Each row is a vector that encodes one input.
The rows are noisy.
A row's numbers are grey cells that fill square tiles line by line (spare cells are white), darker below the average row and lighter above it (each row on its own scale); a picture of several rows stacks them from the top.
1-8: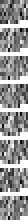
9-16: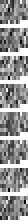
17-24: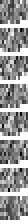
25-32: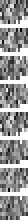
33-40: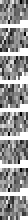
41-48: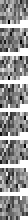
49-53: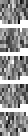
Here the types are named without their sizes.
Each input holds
either a point on a line, or a node of a tree.
